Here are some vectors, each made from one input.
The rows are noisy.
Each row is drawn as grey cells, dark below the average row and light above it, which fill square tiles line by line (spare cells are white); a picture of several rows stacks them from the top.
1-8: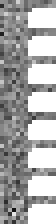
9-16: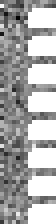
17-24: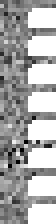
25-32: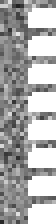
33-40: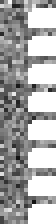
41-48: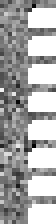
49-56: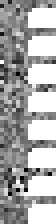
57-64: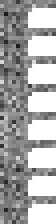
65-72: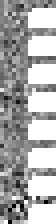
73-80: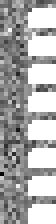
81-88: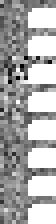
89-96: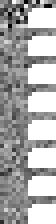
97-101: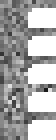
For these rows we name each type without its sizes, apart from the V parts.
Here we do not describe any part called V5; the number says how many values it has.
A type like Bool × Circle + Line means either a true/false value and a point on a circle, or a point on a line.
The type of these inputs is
List(Bool × V5).
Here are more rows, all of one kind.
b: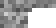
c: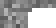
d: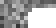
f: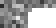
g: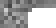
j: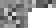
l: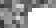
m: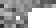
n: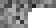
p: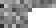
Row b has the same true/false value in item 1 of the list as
m and p.
